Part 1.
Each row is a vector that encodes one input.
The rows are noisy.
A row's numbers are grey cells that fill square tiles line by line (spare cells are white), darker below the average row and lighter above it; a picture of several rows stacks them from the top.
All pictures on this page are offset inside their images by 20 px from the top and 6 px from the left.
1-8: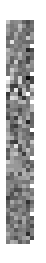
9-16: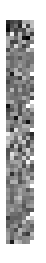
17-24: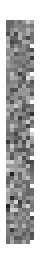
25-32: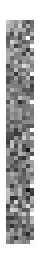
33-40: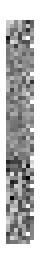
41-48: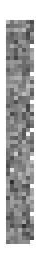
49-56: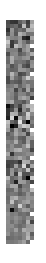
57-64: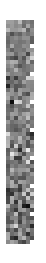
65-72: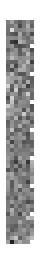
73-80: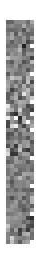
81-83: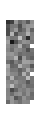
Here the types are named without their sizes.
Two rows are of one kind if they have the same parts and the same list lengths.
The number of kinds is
2.
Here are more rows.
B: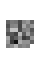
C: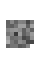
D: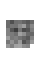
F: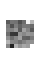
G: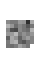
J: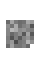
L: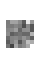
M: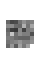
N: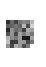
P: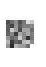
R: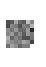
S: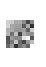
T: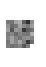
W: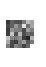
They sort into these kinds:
B, C, D, G, J, M, N, R, S, T, W
F, L, P

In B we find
a point on a line and four true/false values.
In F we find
a point on a line.
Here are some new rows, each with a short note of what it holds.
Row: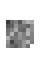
a point on a line and four true/false values
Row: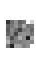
a point on a line
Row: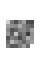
a point on a line and four true/false values
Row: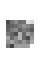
a point on a line
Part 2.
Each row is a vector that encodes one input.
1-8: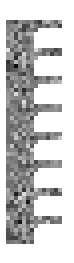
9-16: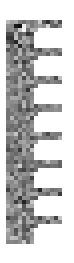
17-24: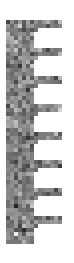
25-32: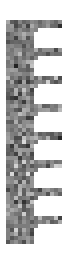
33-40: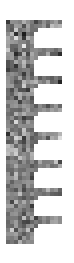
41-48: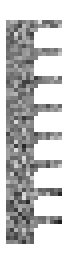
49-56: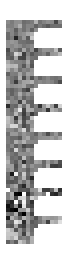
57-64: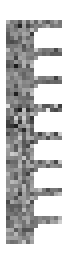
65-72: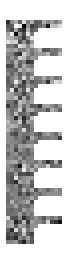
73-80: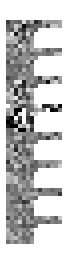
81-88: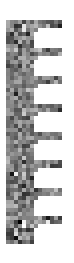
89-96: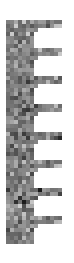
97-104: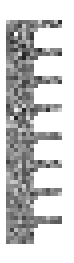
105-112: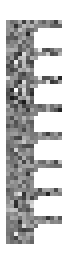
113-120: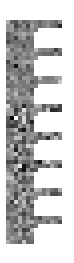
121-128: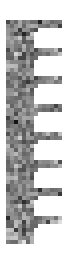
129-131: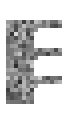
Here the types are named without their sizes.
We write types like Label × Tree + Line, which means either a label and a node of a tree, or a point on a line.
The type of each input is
Bool × Line.
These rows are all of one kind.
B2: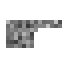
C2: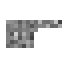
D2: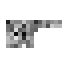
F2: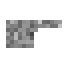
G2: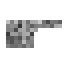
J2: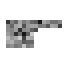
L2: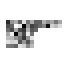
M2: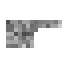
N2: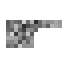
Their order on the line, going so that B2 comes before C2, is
L2, G2, N2, B2, C2, F2, M2, D2, J2.
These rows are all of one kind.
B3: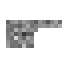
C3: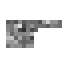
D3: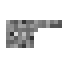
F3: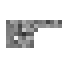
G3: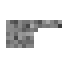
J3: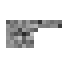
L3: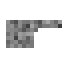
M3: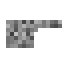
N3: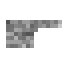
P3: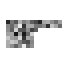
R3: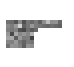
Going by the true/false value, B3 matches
F3 and N3.
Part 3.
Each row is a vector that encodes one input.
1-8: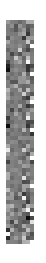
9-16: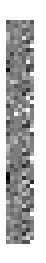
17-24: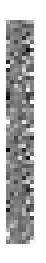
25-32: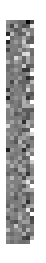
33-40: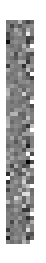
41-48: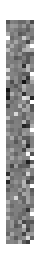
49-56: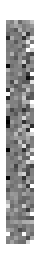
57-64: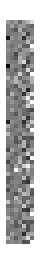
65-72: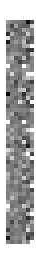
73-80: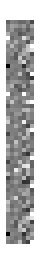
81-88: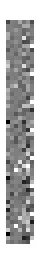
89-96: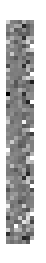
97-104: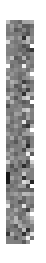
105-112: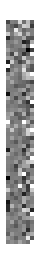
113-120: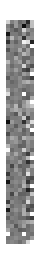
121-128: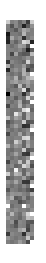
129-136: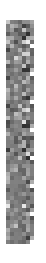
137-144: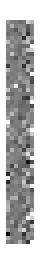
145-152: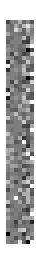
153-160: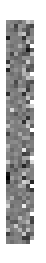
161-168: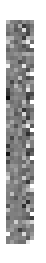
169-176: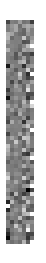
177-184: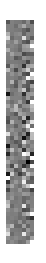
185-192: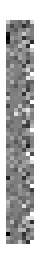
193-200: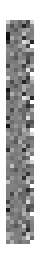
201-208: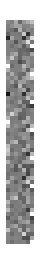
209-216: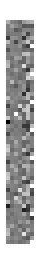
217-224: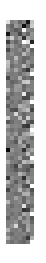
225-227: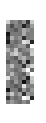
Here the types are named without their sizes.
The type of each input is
Bool × (Line × Line + Unit).
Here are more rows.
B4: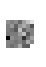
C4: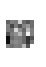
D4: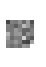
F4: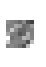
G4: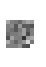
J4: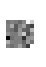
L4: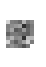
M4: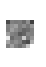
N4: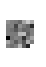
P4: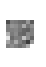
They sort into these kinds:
B4, D4, F4, G4, J4, L4, M4, N4, P4
C4

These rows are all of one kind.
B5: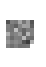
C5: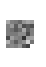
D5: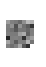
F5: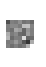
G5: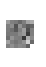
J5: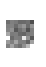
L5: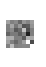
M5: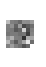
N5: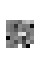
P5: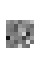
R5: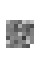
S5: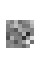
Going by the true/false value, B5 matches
F5 and J5.
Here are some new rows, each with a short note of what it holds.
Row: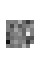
a true/false value
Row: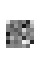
a true/false value
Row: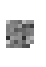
a point on each of two lines and a true/false value
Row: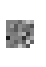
a point on each of two lines and a true/false value
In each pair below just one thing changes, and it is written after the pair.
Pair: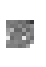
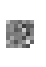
the true/false value
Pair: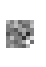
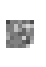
the true/false value
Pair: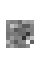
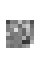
the true/false value
